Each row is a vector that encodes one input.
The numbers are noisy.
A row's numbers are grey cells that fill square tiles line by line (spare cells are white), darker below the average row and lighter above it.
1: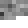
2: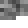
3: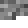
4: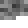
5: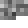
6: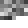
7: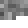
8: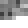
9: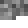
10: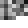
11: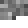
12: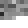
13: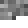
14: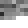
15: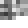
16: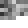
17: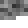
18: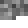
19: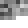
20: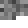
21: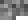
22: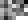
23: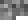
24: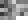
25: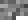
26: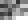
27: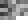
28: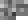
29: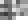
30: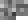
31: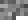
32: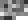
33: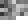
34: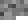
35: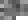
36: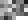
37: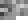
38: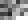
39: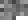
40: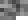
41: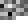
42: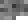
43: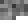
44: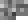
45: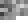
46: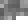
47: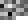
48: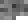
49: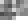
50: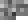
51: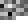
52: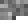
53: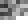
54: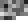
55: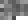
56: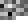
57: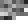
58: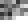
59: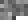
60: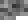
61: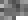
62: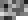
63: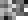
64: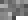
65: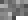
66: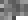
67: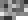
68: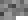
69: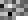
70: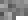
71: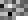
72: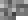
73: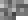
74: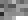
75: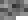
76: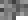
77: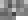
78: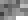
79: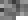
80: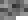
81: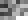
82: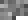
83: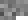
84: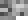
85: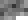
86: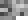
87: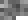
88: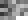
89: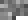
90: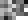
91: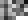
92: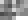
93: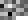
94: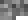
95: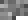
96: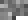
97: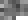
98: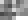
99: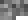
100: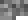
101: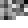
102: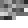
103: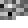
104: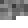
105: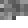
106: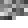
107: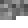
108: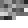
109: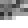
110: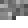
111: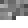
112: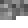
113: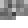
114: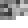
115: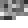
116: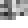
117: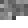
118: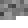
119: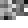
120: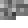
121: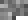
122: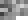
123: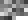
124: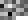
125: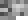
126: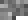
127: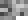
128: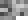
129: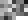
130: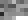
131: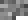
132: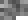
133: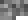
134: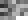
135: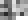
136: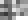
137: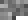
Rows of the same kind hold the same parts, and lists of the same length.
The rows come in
5 kinds.
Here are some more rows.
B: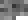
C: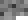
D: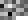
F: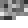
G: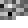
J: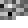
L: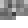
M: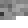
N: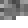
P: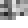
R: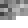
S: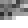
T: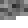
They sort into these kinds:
B, C, S, T
D, G, J
F
L, P
M, N, R

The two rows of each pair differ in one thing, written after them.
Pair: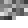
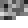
the place on the 4-point line
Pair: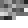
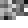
the true/false value
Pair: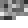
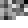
the true/false value
